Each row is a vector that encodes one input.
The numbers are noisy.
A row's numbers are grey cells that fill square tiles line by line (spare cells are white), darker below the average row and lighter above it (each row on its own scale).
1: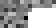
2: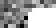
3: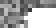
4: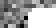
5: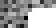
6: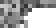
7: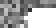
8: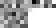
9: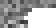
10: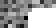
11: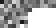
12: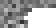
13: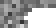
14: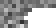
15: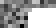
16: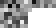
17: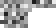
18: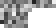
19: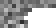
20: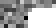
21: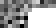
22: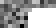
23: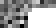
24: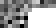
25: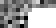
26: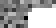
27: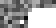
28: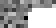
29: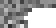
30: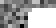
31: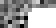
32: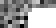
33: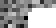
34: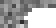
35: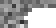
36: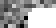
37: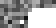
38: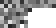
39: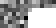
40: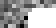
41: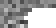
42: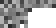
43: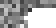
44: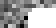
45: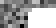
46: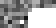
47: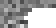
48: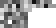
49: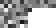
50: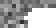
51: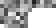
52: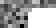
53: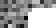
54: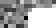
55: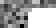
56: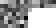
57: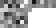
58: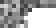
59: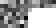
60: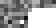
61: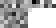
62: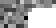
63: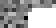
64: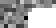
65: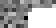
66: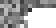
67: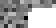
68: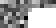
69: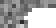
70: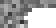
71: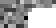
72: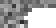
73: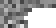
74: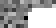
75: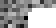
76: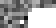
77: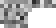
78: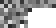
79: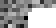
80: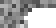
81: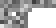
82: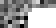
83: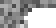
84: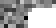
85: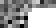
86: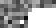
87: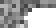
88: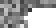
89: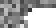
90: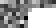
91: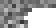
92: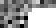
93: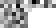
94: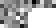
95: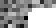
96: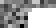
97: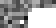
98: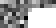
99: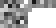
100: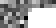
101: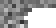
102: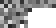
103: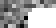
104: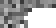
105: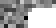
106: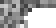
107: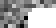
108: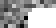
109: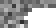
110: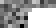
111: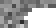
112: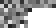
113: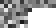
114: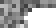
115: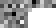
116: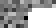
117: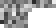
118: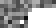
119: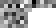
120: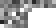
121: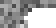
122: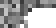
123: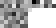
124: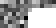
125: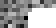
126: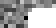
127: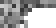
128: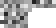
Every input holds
either a point on a 3-point line and a point on an 8-point line, or a point on each of two 4-point lines, or three true/false values.
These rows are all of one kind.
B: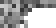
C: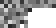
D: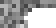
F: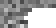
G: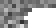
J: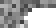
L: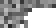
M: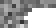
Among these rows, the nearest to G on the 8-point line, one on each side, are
B and F.
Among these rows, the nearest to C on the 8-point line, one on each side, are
F and L.
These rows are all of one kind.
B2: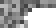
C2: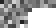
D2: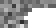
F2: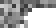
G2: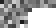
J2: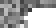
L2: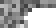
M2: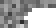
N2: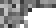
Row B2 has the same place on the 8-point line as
L2 and M2.
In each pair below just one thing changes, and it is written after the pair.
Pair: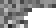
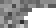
the place on the 8-point line
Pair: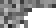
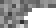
the place on the 8-point line
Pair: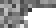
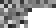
the place on the 3-point line
